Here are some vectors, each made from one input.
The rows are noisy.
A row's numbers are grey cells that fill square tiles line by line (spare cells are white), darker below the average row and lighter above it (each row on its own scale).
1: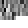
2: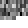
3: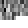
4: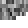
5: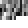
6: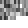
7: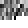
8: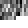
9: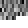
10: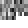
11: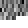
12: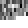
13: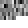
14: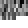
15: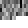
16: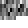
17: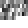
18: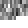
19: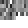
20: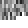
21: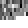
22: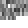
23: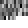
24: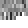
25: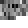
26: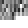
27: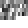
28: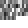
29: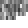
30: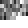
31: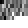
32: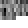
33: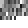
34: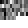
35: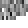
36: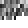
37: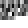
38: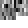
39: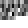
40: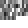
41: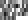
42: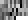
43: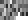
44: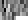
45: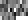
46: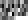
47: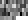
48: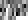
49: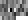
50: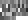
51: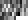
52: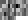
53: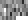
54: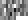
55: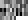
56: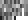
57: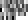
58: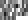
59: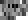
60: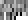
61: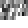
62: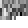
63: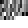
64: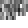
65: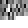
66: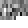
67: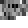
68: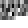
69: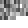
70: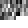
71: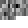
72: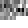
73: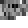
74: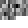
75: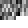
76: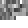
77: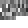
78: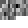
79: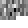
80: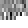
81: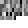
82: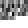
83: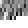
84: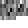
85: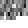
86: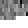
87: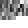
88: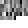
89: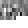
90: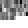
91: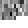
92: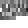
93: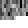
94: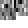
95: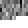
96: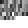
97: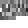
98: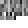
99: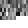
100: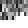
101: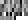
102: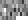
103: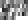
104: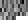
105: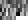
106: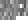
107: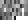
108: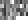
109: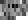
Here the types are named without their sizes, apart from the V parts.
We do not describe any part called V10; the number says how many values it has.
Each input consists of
either a label and a value of V10, or a point on a line.
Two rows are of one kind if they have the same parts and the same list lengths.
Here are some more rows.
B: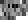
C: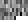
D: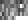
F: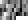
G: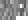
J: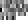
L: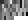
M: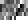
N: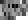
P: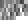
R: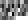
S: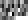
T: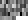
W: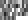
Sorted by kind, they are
B, N, R, S, W
C, D, F, G, J, L, M, P, T

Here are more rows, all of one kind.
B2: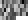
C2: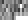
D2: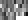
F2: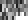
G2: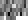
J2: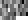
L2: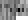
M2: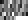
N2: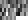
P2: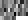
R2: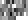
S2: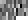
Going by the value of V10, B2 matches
D2, J2 and P2.
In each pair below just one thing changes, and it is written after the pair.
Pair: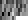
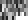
the value of V10
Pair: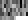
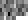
the label
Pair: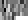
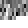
the value of V10
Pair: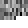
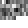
the value of V10
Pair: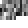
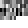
the label
